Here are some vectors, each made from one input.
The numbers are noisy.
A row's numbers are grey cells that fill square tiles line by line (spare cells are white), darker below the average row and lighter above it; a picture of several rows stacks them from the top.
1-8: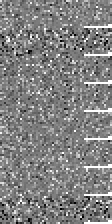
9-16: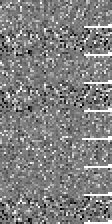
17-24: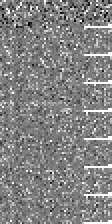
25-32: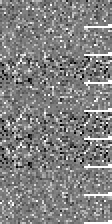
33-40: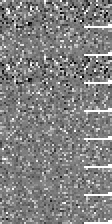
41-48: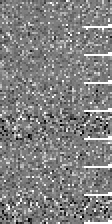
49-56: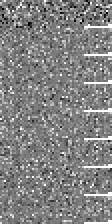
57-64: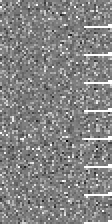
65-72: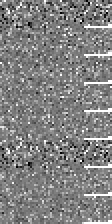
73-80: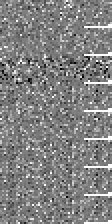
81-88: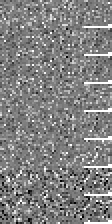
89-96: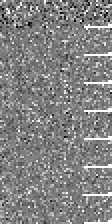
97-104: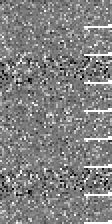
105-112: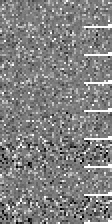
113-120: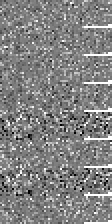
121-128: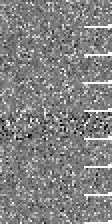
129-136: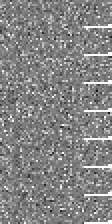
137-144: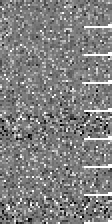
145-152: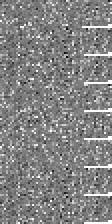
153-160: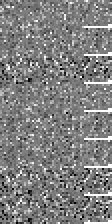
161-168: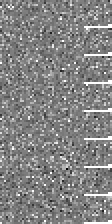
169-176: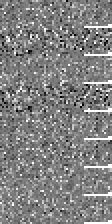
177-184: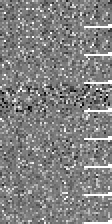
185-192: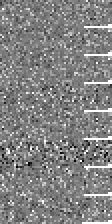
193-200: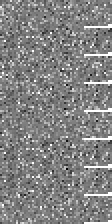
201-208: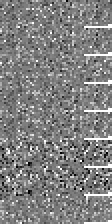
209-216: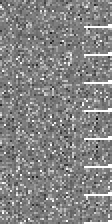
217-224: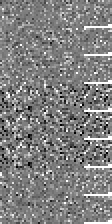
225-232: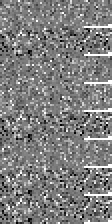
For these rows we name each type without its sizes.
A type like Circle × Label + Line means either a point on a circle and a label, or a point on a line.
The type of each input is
Line + Tree × (Tree × Tree × Tree × Tree + Unit).
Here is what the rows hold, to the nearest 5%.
About 20% of them hold a point on a line. The rest hold a node of a tree, together with either a fixed value, or a node of each of four trees.
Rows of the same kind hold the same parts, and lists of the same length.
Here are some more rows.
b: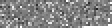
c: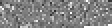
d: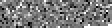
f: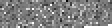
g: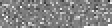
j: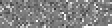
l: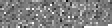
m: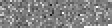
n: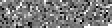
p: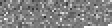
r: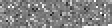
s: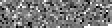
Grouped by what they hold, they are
b, c, g, j, m, p, r
d, n, s
f, l

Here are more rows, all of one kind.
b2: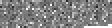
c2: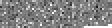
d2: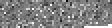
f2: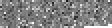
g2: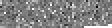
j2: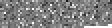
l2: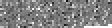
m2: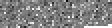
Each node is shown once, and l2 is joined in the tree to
f2 and m2.
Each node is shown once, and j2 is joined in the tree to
d2.
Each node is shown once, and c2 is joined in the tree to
b2 and g2.
